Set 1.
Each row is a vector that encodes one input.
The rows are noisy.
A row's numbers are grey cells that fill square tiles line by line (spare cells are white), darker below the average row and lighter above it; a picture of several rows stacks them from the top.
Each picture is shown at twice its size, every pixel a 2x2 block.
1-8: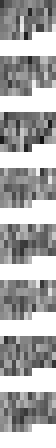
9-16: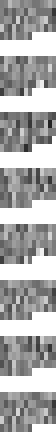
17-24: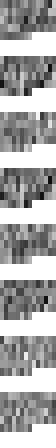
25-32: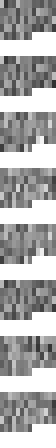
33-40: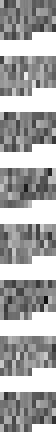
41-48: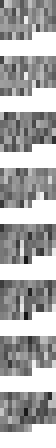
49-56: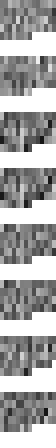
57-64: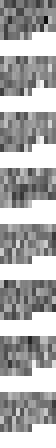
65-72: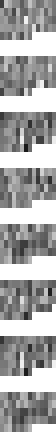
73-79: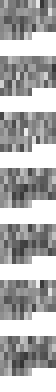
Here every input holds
a point on a 13-point circle.
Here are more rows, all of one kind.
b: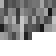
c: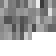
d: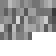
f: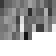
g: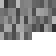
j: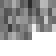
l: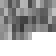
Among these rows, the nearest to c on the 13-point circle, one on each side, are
d and l.
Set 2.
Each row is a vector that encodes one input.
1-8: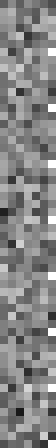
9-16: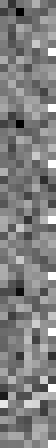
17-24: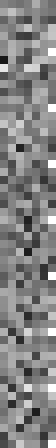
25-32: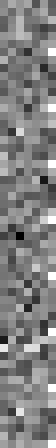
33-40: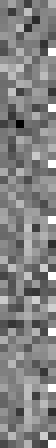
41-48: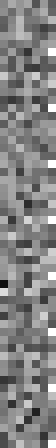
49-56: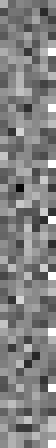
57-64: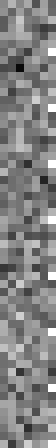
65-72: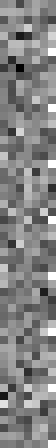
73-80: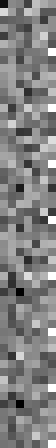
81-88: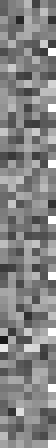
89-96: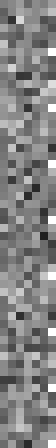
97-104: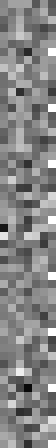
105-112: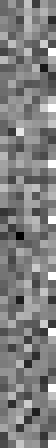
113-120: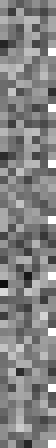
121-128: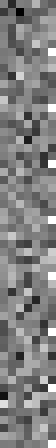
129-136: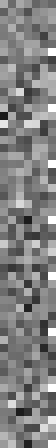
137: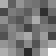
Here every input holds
one of 12 labels.
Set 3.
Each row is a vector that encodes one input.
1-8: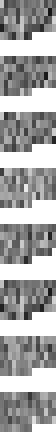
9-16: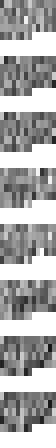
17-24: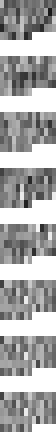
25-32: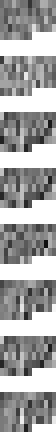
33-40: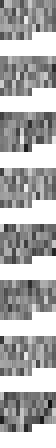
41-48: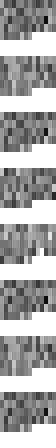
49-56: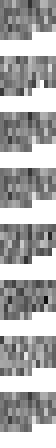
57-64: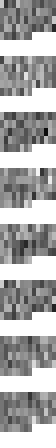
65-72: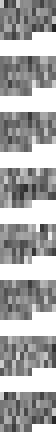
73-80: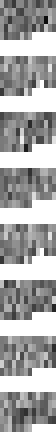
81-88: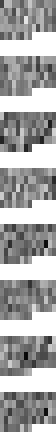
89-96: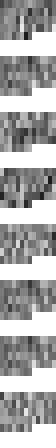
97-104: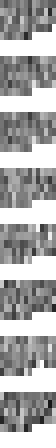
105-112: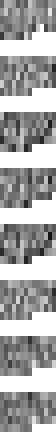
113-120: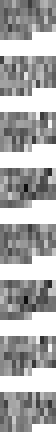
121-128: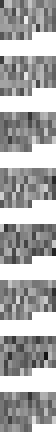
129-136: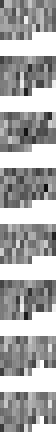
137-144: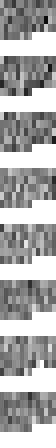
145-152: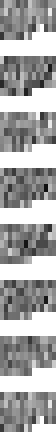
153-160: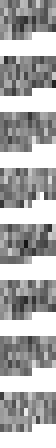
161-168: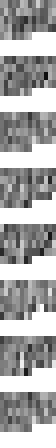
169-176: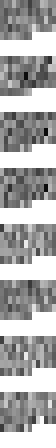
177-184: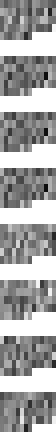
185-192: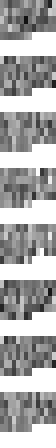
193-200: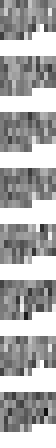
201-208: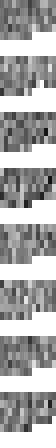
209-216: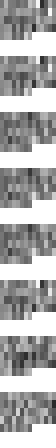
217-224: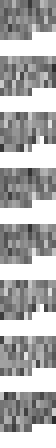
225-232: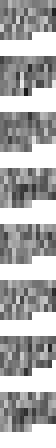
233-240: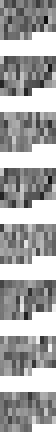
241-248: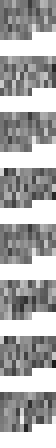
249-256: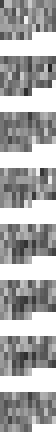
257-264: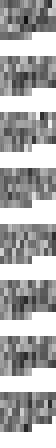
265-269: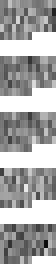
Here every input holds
a point on a 13-point circle.
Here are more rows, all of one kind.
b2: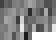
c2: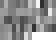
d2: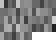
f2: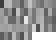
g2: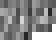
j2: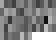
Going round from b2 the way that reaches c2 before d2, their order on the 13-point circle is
b2, g2, f2, c2, j2, d2.
